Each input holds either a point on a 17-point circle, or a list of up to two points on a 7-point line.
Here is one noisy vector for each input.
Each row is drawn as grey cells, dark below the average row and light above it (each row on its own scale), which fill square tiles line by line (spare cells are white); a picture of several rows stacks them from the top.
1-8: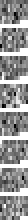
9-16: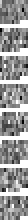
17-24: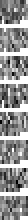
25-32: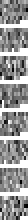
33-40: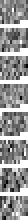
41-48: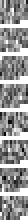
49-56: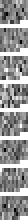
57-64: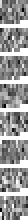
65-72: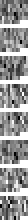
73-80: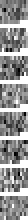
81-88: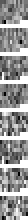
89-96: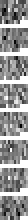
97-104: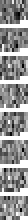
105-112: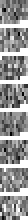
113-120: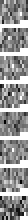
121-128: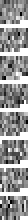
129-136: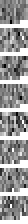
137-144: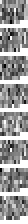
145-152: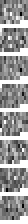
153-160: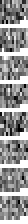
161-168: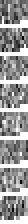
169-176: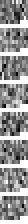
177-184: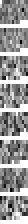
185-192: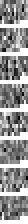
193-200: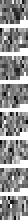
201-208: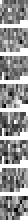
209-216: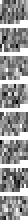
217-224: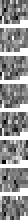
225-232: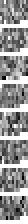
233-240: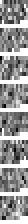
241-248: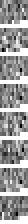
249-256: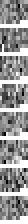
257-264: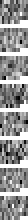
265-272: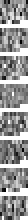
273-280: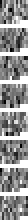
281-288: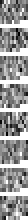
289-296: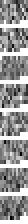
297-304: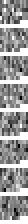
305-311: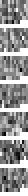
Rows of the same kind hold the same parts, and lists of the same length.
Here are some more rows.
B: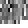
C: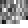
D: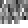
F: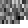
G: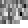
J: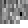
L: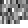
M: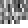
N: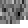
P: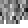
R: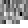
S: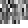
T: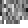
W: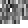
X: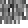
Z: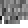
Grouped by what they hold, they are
B, S, W, X
C, G, J, R
D, L, M, P, T
F, N, Z

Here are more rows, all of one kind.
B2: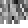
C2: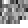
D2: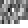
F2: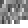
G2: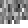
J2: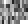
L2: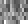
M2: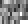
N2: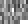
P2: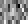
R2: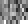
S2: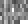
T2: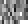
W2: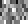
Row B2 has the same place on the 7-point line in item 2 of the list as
L2, R2, T2 and W2.
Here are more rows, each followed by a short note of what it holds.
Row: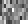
a list of two items
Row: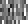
the empty list
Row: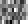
a point on a 17-point circle
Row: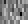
a list of one item
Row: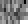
a point on a 17-point circle
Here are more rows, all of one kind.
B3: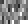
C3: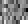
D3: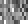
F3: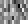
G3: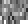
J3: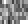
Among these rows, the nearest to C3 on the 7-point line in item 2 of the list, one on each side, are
G3 and J3.
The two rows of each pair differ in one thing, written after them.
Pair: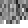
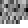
the place on the 7-point line in item 2 of the list
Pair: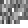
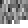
the place on the 7-point line in item 1 of the list
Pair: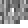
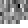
the place on the 7-point line in item 2 of the list
